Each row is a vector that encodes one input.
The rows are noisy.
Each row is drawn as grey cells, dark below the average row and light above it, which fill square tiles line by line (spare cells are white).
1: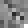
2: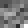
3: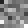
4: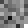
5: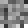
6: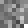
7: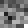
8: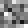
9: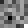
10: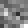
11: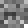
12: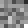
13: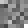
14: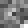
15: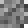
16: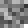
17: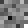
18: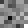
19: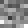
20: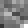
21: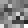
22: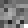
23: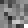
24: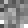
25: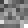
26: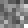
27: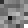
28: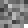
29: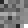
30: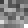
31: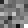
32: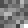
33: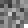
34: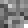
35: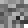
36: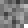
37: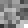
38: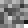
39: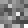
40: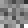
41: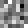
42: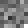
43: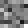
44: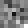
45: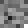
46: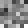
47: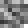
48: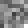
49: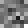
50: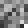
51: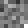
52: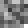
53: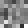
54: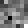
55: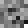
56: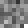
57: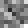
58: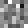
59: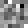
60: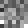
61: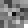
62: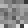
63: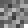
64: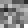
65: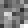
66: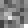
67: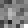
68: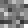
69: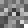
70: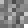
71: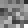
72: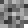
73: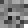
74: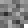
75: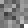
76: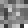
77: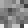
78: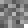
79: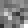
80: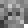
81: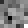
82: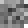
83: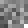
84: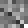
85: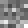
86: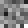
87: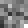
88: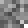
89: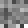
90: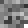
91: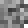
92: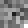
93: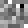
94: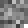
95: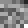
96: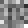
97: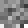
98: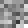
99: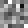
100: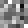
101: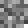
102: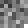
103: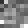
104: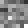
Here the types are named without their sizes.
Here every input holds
a list of items, each either a point on a circle, or a point on a line.
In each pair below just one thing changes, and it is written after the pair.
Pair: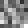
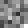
the place on the circle in item 1 of the list
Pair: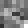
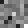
the place on the circle in item 1 of the list
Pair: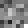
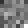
the place on the circle in item 2 of the list
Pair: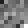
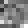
the place on the circle in item 1 of the list
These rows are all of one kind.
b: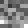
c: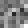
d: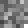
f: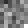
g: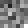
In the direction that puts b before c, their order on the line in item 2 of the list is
f, b, g, c, d.
